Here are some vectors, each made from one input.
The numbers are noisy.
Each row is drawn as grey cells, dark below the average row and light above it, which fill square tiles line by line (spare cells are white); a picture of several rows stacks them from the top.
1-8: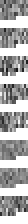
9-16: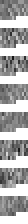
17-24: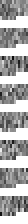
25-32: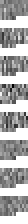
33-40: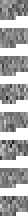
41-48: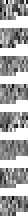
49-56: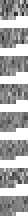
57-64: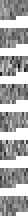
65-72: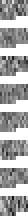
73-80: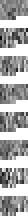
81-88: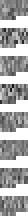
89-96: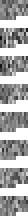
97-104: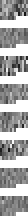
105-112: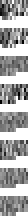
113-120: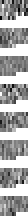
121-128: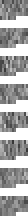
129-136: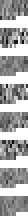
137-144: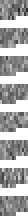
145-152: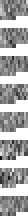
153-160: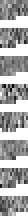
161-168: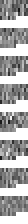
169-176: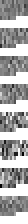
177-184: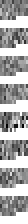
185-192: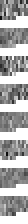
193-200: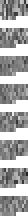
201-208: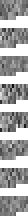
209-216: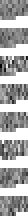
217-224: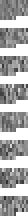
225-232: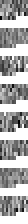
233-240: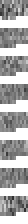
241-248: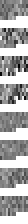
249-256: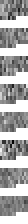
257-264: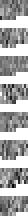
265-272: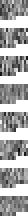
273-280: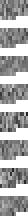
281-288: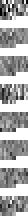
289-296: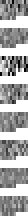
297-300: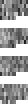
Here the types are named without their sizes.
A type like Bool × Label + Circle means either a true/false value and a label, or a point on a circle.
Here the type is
(Bool × Bool × Bool × Bool + Circle) × (Circle + Unit).
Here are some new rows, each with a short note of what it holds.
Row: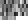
four true/false values
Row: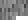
four true/false values
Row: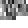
a point on each of two circles
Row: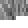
a point on a circle
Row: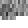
a point on a circle
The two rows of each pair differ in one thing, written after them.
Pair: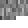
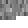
the place on the circle
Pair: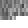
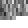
one of the four true/false values
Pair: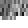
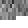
the place on the circle
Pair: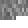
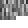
one of the four true/false values
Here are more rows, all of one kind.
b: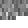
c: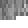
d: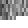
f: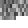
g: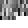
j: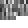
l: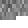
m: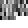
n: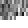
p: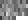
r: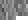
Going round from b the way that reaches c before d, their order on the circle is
b, c, p, n, l, f, j, d, g, m, r.
